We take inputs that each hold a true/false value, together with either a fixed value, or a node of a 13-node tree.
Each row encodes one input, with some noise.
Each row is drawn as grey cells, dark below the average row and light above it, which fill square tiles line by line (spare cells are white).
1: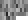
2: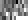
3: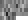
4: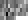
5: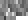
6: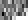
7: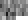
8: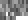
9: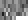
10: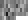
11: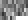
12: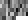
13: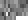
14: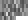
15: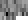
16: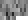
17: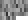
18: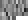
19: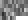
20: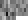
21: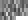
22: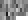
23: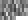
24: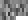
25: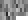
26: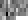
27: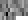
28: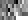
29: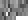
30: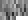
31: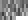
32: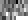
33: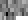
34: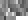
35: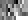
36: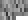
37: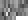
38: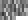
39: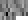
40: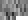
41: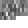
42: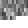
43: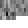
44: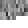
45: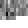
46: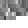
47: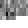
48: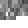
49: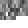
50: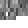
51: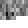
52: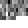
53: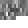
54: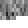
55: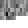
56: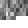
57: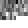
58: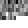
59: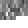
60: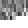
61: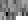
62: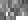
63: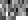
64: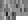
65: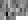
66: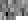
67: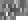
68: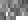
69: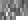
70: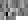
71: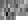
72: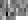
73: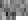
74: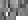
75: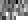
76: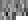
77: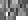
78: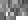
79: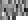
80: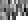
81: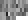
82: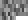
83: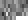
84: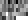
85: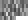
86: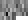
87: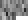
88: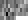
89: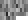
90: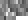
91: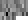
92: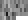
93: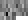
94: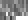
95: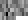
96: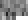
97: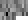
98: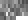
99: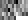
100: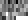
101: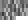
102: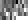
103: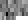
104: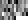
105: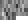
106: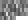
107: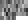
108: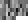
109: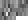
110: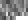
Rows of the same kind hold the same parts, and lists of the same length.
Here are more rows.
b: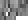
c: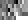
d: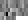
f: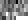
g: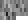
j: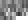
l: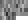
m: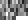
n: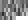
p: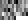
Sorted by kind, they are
b, d, g, j, l, m, n
c, f, p

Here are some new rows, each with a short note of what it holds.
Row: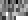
a true/false value
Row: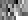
a true/false value
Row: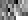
a true/false value
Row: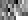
a true/false value
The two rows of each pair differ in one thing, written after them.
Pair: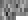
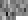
the node of the tree
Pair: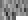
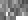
the true/false value
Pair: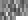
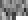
the true/false value
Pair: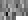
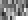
the true/false value
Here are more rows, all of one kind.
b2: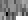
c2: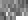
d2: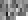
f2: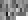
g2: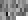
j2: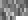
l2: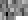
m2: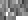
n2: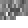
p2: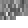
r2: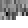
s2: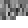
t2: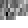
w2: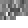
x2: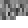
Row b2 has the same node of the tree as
l2, r2, s2 and x2.
